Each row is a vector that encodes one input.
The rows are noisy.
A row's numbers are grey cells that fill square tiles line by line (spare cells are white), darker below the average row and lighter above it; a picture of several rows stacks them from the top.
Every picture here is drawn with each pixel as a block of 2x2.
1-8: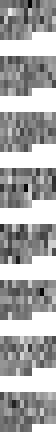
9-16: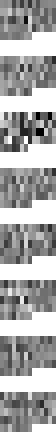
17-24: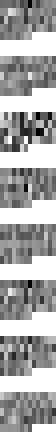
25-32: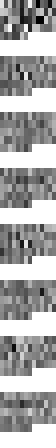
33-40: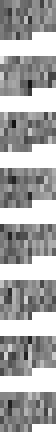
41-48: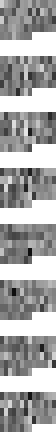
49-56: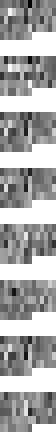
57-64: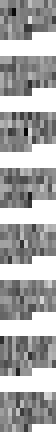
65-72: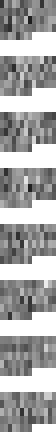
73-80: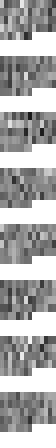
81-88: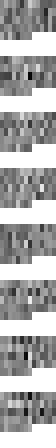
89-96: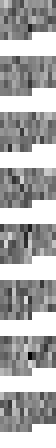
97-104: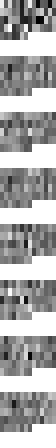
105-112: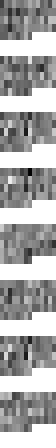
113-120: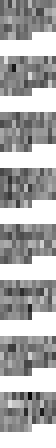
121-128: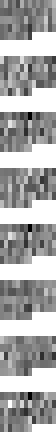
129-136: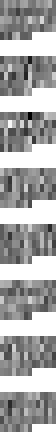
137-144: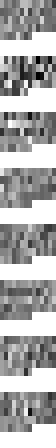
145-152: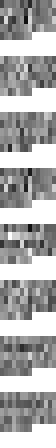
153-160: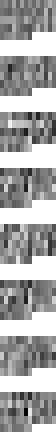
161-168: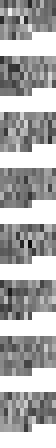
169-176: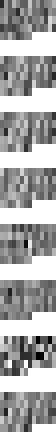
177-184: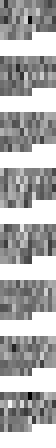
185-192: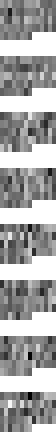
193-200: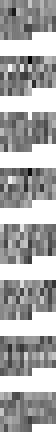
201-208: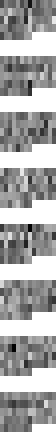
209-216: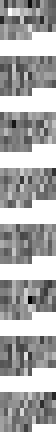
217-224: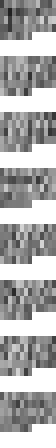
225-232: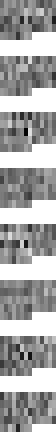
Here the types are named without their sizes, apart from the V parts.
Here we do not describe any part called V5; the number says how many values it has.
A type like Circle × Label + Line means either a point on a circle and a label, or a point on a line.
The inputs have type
List(Bool × V5).
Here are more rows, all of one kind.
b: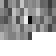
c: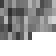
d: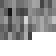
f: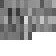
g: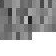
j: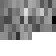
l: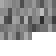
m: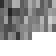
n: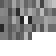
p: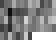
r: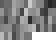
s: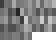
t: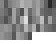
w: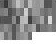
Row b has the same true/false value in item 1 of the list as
g, j, l and n.
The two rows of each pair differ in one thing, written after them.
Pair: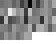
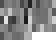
the true/false value in item 1 of the list
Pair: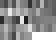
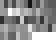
the true/false value in item 1 of the list
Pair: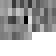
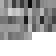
the true/false value in item 1 of the list
